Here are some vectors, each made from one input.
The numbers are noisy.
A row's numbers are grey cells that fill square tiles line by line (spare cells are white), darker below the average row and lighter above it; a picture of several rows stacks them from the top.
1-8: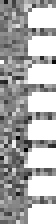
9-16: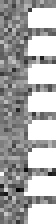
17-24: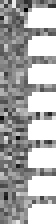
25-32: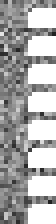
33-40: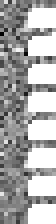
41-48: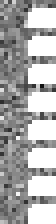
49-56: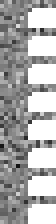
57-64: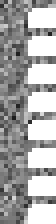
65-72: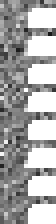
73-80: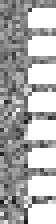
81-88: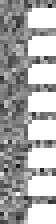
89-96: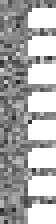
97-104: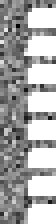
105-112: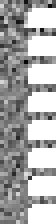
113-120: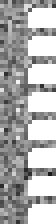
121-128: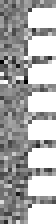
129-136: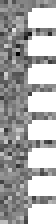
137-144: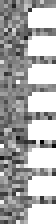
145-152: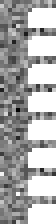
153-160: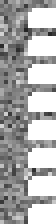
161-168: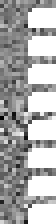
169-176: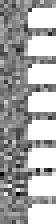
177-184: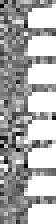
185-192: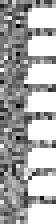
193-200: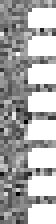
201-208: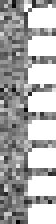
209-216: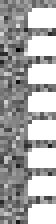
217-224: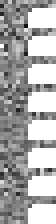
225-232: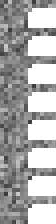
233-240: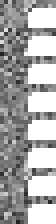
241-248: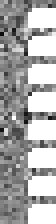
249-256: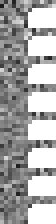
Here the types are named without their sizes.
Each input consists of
either a label, or a point on a line and a true/false value.
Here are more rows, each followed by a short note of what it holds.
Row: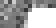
a point on a line and a true/false value
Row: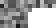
a point on a line and a true/false value
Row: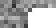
a label
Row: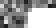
a point on a line and a true/false value
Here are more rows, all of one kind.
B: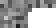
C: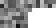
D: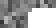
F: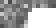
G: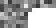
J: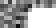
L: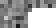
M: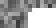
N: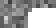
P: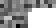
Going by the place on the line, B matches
L and N.
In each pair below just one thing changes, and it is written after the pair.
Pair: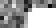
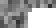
the place on the line
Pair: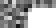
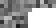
the place on the line
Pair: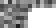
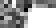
the true/false value
